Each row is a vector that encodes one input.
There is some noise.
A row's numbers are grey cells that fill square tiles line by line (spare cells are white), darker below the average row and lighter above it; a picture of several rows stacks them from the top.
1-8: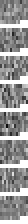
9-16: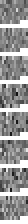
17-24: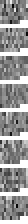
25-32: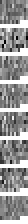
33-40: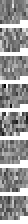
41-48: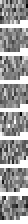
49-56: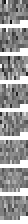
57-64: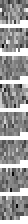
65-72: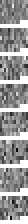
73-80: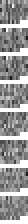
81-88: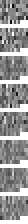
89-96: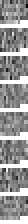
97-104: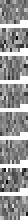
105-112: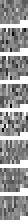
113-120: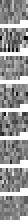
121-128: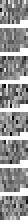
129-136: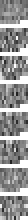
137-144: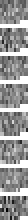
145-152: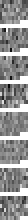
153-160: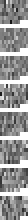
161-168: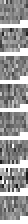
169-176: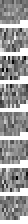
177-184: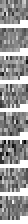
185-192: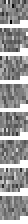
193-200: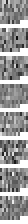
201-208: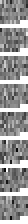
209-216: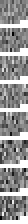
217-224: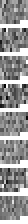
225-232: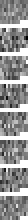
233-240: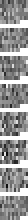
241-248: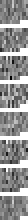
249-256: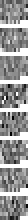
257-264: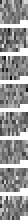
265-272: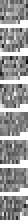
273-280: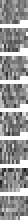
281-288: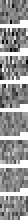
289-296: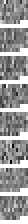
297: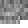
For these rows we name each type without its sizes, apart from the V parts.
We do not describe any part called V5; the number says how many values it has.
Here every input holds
either a point on a line, or a true/false value and a value of V5.
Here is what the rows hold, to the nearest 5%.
About 75% of them hold a point on a line. The rest hold a true/false value and a value of V5.
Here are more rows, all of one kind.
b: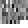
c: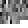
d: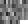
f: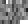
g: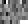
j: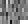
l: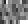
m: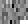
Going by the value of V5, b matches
f and g.
